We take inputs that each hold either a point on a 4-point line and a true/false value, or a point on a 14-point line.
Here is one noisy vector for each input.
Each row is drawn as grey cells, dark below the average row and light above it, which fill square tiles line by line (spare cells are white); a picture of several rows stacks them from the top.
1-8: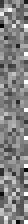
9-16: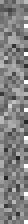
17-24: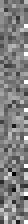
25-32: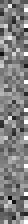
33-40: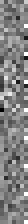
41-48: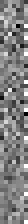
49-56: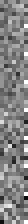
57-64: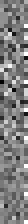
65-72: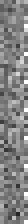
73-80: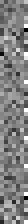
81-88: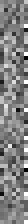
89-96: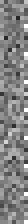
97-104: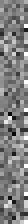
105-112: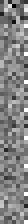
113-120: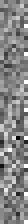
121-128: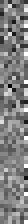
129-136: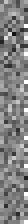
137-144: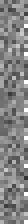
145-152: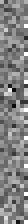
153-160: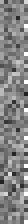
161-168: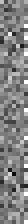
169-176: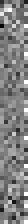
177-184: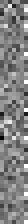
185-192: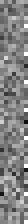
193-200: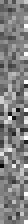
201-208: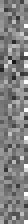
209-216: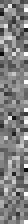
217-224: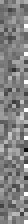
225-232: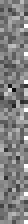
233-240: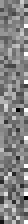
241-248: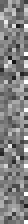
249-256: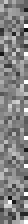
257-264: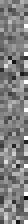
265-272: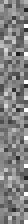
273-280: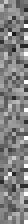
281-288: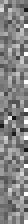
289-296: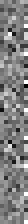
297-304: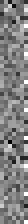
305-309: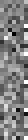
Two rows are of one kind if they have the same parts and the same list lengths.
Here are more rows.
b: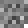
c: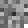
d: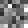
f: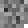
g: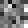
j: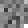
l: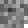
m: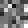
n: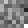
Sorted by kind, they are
b, c, f, j, l, n
d, g, m

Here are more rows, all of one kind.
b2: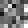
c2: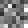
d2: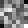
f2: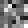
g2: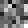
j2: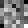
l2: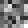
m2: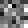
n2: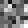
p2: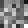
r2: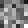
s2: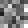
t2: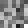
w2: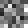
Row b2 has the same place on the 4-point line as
m2, p2 and r2.
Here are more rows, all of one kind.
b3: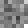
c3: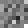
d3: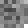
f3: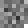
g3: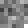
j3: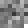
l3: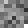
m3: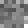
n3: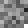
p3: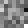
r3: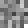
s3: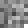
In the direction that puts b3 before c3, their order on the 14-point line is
r3, s3, j3, g3, m3, d3, b3, f3, c3, n3, l3, p3.
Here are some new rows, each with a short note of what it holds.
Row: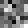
a point on a 4-point line and a true/false value
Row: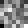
a point on a 4-point line and a true/false value
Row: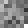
a point on a 14-point line
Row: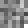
a point on a 14-point line
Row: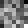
a point on a 4-point line and a true/false value
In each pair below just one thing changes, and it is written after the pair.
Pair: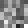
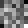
the place on the 4-point line
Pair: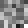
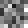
the true/false value
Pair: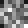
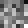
the place on the 4-point line
